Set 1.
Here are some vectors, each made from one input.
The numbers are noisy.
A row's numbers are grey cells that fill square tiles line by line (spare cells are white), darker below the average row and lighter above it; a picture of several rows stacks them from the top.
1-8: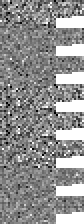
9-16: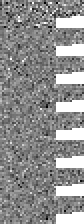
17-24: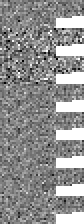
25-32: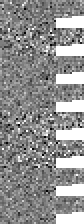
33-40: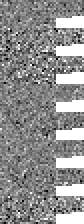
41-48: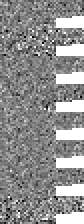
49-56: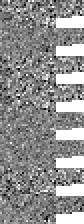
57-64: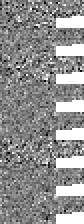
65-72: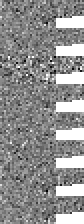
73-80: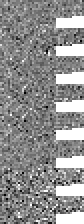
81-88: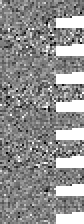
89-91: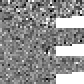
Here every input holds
either a point on a 4-point line, a point on a 9-point line and a true/false value, or a point on a 7-point line.
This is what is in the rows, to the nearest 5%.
About 70% of them hold a point on a 4-point line, a point on a 9-point line and a true/false value. The rest hold a point on a 7-point line.
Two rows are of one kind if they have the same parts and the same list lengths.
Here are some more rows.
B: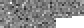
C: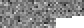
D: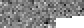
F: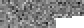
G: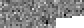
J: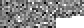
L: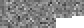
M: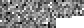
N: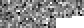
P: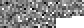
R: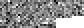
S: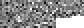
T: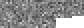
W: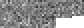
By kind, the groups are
B, C, D, F, G, L, T, W
J, M, N, P, R, S

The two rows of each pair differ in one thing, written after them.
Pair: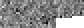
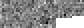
the true/false value
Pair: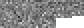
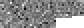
the place on the 9-point line
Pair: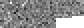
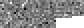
the place on the 9-point line
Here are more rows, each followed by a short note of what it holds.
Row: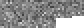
a point on a 4-point line, a point on a 9-point line and a true/false value
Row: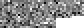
a point on a 7-point line
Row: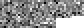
a point on a 7-point line
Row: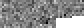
a point on a 4-point line, a point on a 9-point line and a true/false value
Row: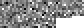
a point on a 7-point line
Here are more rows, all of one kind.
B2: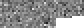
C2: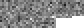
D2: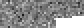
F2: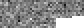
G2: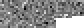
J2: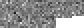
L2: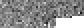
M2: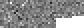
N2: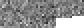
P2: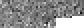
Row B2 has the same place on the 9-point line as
L2, N2 and P2.
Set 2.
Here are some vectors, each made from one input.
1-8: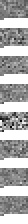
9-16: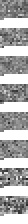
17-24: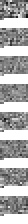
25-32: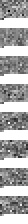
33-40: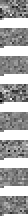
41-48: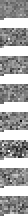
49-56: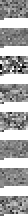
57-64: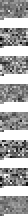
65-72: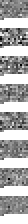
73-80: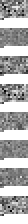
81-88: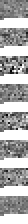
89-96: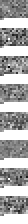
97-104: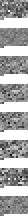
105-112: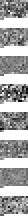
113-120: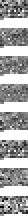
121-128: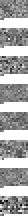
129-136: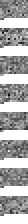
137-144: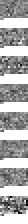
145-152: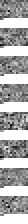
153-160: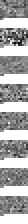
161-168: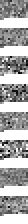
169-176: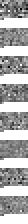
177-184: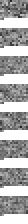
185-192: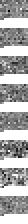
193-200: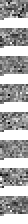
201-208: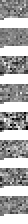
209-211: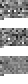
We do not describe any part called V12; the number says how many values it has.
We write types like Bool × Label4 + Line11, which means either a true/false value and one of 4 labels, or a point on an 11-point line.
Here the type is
Line4 × Line5 + (Tree15 + Unit) × V12.
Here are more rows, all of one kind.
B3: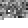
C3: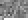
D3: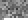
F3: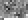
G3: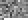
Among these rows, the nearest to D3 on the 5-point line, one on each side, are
B3 and F3.
